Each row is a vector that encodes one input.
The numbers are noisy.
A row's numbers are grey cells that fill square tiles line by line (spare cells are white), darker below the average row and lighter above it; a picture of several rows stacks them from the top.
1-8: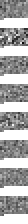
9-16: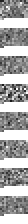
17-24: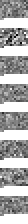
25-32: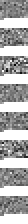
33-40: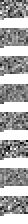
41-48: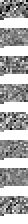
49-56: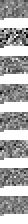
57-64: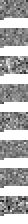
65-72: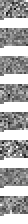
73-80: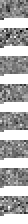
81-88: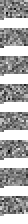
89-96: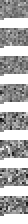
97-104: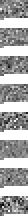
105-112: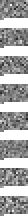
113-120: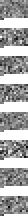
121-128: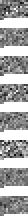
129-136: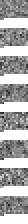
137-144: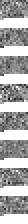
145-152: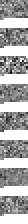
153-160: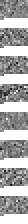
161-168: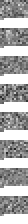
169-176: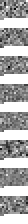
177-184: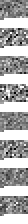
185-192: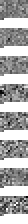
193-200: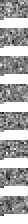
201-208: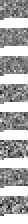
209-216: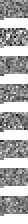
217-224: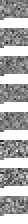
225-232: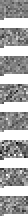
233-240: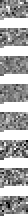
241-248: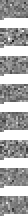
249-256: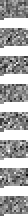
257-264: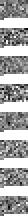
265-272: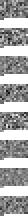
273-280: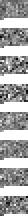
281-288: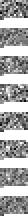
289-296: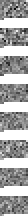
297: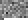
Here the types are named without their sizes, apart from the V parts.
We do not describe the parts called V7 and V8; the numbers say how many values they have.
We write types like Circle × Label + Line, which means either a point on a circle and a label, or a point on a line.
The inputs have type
Bool × V7 + Line × V8.
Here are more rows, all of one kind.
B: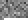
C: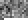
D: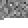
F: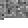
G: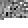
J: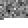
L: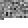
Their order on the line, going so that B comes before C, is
B, G, D, F, J, L, C.
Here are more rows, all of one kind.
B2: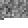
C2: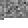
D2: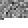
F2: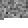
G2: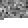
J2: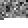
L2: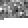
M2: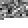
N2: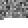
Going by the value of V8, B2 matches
F2, G2 and J2.
